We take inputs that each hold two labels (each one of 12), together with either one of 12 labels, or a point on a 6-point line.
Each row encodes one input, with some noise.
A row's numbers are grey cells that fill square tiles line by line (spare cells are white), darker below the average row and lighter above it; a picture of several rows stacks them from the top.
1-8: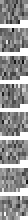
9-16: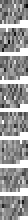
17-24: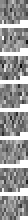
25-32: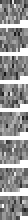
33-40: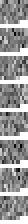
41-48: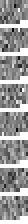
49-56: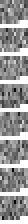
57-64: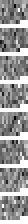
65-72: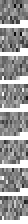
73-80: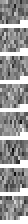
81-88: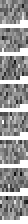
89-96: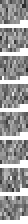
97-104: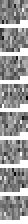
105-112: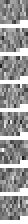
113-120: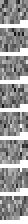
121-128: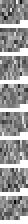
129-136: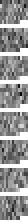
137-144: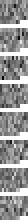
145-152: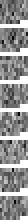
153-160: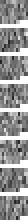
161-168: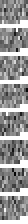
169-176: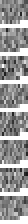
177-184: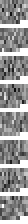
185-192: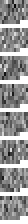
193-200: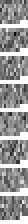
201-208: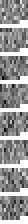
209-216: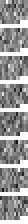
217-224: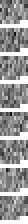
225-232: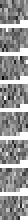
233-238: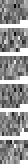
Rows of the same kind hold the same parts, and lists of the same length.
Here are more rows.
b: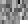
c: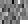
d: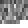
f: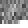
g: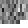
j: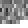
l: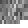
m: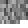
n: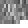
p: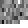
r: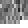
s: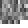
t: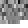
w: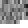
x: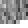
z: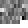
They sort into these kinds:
b, d, f, j, l, m, n, r, t, w, x
c, g, p, s, z

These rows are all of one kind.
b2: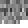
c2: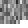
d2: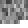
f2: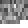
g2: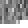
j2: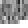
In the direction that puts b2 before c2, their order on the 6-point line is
f2, d2, g2, b2, c2, j2.
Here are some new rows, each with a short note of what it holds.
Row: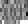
two labels (each one of 12) and a point on a 6-point line
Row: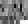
three labels (each one of 12)
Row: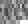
two labels (each one of 12) and a point on a 6-point line
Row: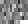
two labels (each one of 12) and a point on a 6-point line
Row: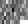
three labels (each one of 12)
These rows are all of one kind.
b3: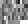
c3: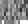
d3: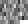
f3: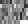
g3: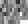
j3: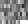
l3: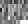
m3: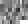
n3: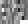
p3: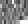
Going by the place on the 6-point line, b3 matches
d3, g3, m3 and n3.
